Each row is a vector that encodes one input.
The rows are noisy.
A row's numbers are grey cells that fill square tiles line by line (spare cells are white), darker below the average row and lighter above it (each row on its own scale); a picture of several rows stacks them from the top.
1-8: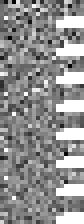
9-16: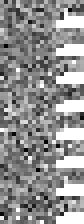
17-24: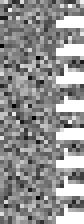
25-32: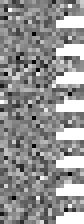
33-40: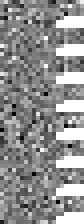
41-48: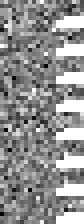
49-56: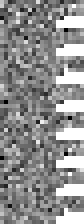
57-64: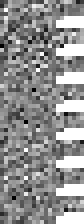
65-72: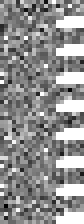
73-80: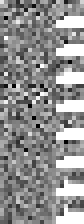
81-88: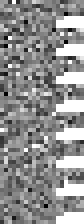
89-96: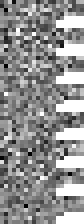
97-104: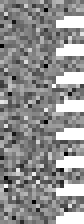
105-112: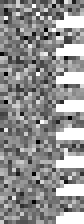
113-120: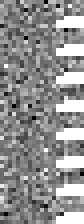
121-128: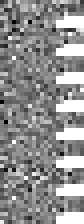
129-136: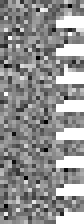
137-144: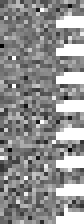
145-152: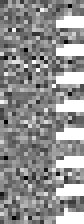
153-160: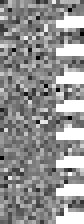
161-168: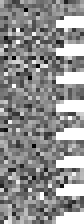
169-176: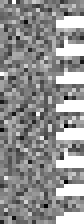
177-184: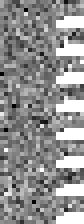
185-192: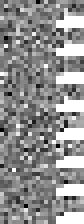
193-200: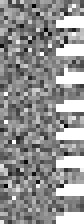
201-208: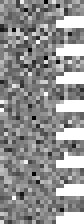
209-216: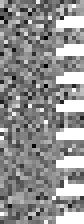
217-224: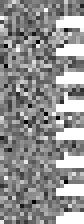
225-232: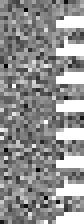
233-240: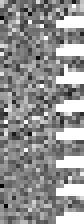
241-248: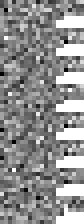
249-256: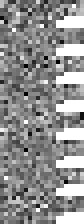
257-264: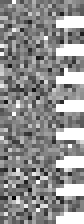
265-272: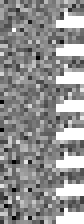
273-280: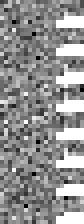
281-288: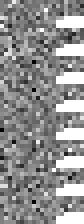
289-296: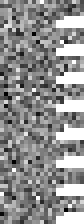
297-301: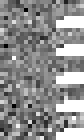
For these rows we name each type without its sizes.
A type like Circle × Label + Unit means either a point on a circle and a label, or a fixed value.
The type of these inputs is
Bool × Tree + Unit.
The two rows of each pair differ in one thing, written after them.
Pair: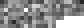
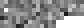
the true/false value
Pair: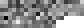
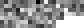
the true/false value
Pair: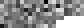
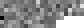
the node of the tree
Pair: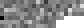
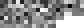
the true/false value
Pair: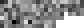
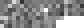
the node of the tree
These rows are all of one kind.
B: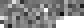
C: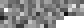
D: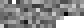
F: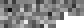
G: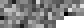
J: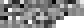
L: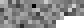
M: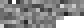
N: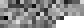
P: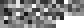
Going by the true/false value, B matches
F and P.
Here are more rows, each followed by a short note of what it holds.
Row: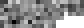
a node of a tree and a true/false value
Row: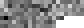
a node of a tree and a true/false value
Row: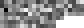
a node of a tree and a true/false value
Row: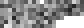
a fixed value
